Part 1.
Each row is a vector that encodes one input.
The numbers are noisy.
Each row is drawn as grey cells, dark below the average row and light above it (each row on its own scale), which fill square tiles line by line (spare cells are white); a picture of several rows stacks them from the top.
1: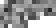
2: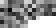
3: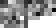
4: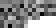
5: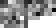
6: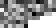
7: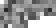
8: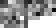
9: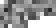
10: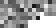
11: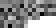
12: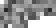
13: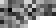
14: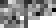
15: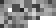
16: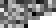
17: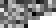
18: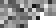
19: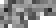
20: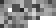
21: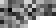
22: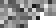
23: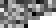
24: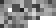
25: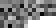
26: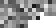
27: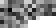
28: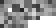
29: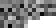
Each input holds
a node of a 7-node tree.
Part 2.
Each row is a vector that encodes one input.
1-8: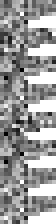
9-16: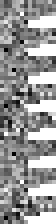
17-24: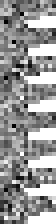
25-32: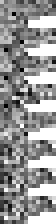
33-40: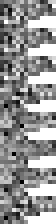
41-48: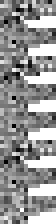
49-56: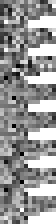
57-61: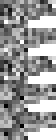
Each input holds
a point on a 5-point line.
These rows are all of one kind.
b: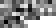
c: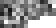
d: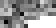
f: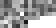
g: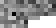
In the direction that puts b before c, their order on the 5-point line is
b, d, g, f, c.
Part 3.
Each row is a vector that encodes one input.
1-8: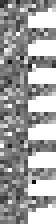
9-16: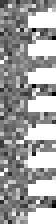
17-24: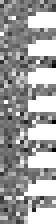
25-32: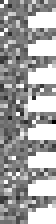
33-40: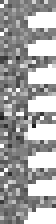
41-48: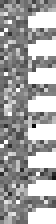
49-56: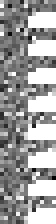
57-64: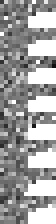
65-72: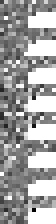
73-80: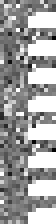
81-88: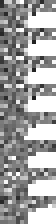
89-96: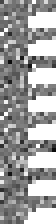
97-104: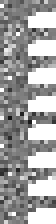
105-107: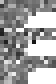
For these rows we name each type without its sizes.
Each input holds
a point on a circle.
